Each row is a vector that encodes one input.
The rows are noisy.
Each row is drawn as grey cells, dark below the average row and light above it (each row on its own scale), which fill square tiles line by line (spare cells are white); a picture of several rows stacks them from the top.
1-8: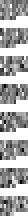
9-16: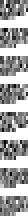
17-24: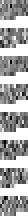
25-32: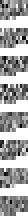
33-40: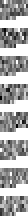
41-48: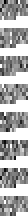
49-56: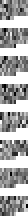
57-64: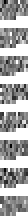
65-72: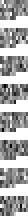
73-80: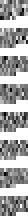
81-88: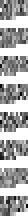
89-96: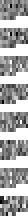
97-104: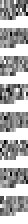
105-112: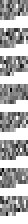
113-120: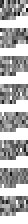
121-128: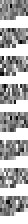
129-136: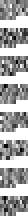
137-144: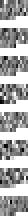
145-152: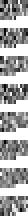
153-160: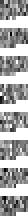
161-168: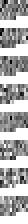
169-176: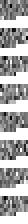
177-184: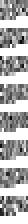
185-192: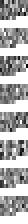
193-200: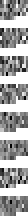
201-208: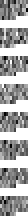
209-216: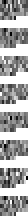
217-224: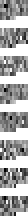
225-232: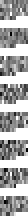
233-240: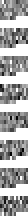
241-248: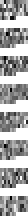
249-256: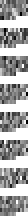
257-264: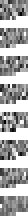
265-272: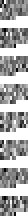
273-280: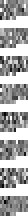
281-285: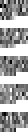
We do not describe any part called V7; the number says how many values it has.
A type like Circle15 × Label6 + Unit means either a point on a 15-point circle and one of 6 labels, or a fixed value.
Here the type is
Bool × Bool × Bool + Tree11 × V7 + Unit.
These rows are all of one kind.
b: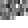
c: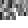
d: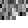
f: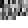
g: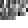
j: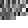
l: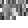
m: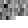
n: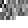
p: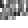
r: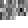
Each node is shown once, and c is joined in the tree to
l.
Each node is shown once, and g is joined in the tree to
b and j.
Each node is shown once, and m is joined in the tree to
n.
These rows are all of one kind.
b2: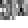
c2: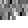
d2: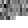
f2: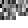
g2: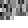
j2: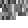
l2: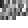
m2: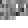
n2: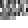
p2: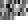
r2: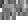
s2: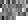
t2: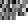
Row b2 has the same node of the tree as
r2 and s2.
